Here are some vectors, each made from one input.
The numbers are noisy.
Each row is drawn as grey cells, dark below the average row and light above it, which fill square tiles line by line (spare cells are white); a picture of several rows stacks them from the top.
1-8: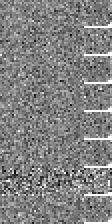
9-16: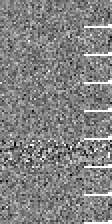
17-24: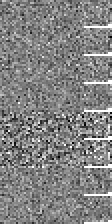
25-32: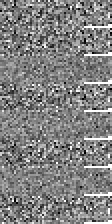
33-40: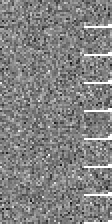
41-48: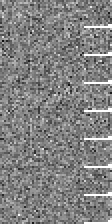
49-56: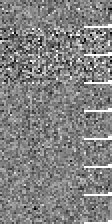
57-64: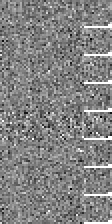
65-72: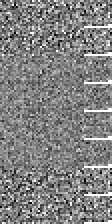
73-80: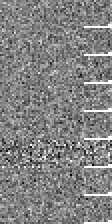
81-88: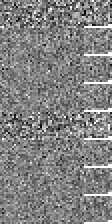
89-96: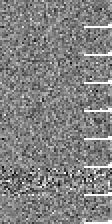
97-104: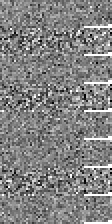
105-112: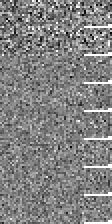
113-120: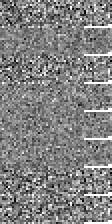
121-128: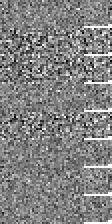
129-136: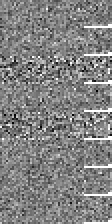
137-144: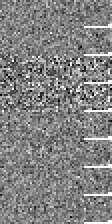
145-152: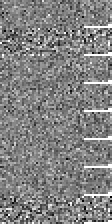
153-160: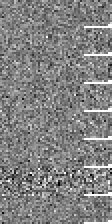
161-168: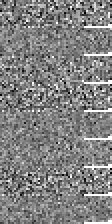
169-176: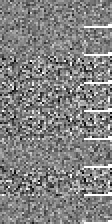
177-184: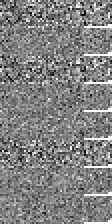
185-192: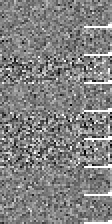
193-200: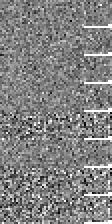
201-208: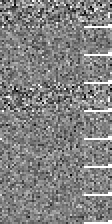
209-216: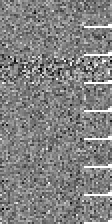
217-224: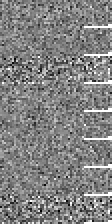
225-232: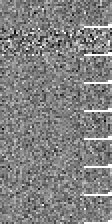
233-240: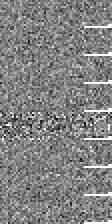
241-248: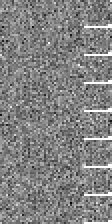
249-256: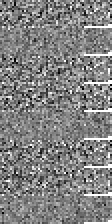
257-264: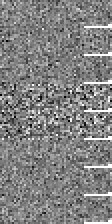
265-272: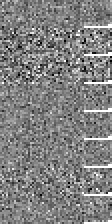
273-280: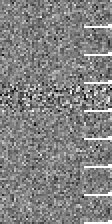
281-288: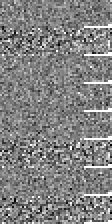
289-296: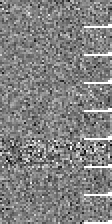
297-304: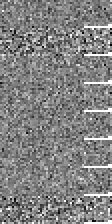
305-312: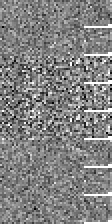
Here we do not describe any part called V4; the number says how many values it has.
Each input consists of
either a node of a 9-node tree and a value of V4, or a list of up to three points on a 7-point line.
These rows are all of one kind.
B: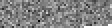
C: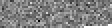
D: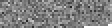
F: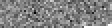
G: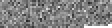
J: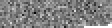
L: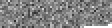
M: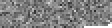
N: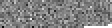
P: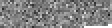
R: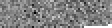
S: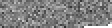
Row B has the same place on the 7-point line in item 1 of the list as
C, L and P.
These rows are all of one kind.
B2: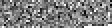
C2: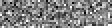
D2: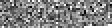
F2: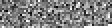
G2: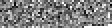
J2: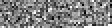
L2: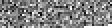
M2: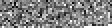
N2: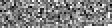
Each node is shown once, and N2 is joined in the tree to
D2 and G2.
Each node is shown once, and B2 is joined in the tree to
G2 and J2.
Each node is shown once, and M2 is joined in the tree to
C2 and G2.
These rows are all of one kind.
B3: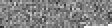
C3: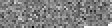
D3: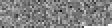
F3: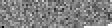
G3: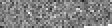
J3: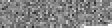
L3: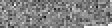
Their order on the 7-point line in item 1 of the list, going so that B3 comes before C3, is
L3, B3, G3, F3, C3, D3, J3.
